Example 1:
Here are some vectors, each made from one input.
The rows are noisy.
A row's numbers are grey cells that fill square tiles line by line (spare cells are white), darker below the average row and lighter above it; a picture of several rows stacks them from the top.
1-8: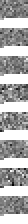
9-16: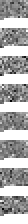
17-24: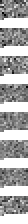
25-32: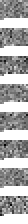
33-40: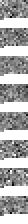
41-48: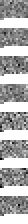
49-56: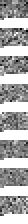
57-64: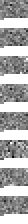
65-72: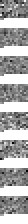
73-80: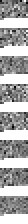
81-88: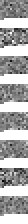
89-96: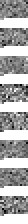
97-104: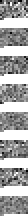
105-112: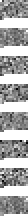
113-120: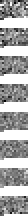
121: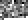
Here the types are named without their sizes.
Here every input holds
a point on a line, together with either a point on a line, or four true/false values.
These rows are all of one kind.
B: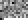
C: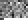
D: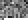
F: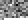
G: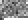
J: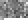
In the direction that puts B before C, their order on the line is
F, D, J, G, B, C.
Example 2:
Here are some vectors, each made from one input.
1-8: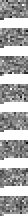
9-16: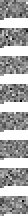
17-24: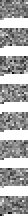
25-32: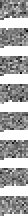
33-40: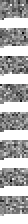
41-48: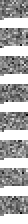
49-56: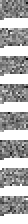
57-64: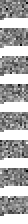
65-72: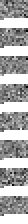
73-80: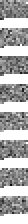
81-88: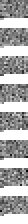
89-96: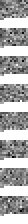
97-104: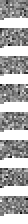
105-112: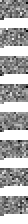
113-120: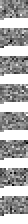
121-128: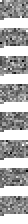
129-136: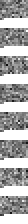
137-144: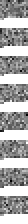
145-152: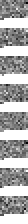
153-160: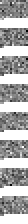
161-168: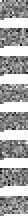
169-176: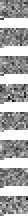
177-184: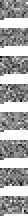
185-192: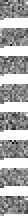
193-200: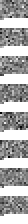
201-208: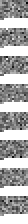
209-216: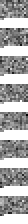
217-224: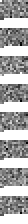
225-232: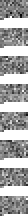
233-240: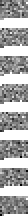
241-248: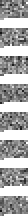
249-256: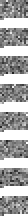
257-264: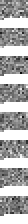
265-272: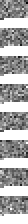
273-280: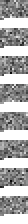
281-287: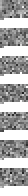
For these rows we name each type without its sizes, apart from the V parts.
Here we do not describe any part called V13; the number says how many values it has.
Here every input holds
a point on a line, four true/false values and a value of V13.
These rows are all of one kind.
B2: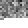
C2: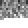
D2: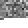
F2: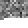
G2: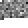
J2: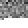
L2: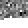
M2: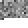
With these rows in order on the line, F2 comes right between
B2 and J2.
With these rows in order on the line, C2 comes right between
D2 and G2.
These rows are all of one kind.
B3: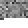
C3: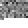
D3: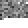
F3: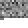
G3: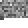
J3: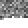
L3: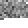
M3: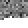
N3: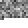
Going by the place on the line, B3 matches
C3, G3 and J3.
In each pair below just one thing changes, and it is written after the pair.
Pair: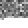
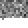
one of the four true/false values
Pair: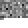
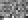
the place on the line
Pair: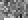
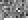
the place on the line
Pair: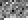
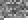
the value of V13
